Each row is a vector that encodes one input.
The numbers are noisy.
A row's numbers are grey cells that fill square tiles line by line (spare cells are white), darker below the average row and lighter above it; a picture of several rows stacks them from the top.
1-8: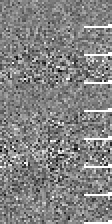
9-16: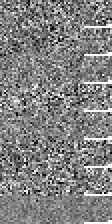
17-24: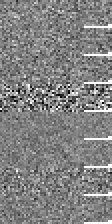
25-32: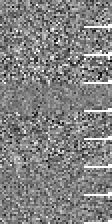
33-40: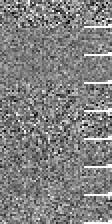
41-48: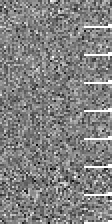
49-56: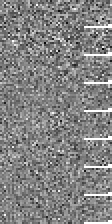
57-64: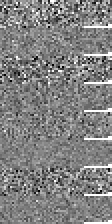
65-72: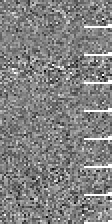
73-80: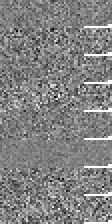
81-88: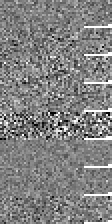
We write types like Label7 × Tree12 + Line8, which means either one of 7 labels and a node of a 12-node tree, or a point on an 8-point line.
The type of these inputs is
Bool × Label5 × (Line4 + Line5).
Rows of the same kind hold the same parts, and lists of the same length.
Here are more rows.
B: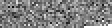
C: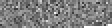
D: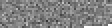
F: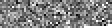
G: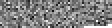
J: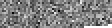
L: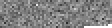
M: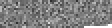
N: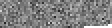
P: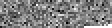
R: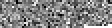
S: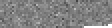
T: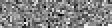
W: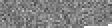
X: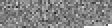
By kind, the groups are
B, C, D, F, J, R, T, W, X
G, L, M, N, P, S

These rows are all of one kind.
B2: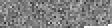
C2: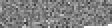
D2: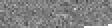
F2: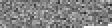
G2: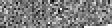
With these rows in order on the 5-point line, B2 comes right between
C2 and D2.
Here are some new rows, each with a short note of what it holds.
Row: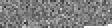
one of 5 labels, a point on a 5-point line and a true/false value
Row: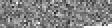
one of 5 labels, a point on a 5-point line and a true/false value
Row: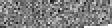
one of 5 labels, a point on a 5-point line and a true/false value
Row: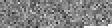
one of 5 labels, a point on a 4-point line and a true/false value
